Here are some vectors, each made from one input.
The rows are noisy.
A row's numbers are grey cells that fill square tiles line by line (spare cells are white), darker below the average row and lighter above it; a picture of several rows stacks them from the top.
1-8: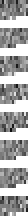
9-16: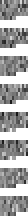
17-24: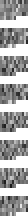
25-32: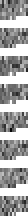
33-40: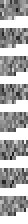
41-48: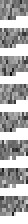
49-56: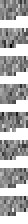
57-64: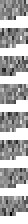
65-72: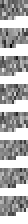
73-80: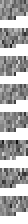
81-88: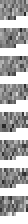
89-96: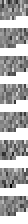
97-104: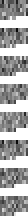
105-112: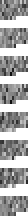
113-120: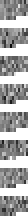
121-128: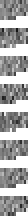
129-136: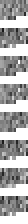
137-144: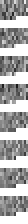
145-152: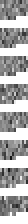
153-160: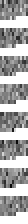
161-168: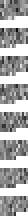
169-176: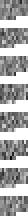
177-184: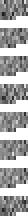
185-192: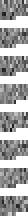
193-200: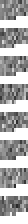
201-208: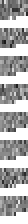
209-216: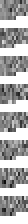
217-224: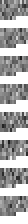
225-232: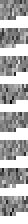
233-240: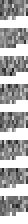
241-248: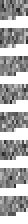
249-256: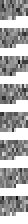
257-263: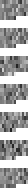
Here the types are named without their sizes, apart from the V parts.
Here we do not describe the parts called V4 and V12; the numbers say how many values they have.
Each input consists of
either a point on a circle, or a label, or a value of V4 and a value of V12.
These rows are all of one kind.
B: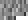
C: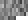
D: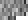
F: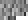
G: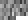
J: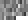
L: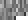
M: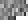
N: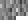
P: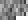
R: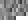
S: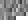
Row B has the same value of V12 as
F, J, R and S.
